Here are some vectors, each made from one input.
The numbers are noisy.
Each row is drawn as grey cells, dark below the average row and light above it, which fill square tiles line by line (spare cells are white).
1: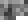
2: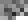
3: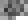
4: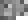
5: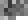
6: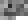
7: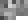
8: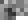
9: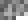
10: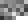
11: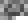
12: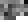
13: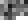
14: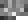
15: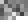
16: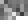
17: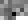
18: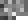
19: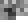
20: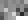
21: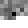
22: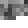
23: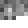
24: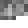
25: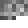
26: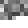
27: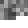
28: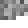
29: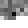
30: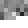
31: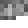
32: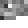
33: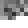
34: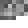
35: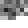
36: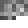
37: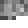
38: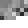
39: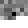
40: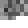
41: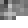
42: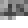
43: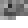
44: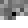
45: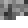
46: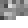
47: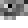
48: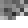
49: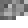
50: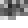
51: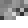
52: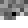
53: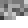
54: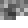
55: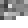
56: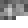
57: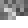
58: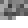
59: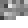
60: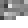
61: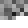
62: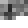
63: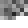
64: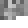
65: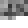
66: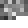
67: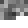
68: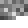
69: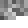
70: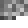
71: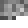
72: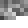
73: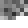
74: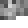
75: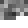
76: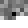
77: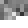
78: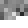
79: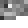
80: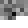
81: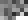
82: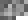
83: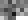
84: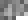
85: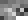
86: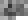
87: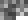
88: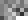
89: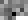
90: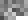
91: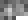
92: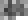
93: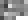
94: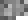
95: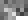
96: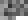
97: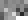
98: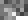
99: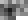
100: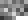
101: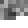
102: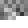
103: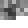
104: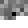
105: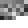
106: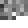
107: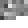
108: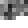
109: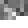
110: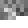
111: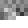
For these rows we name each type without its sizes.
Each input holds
a point on a circle and a true/false value.
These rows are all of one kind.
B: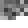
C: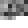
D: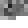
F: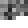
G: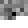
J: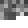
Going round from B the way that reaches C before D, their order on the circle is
B, G, J, F, C, D.
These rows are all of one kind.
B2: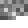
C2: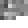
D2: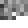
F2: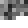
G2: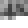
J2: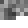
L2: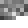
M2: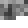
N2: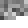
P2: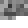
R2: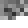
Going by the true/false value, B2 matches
C2, D2, L2 and N2.
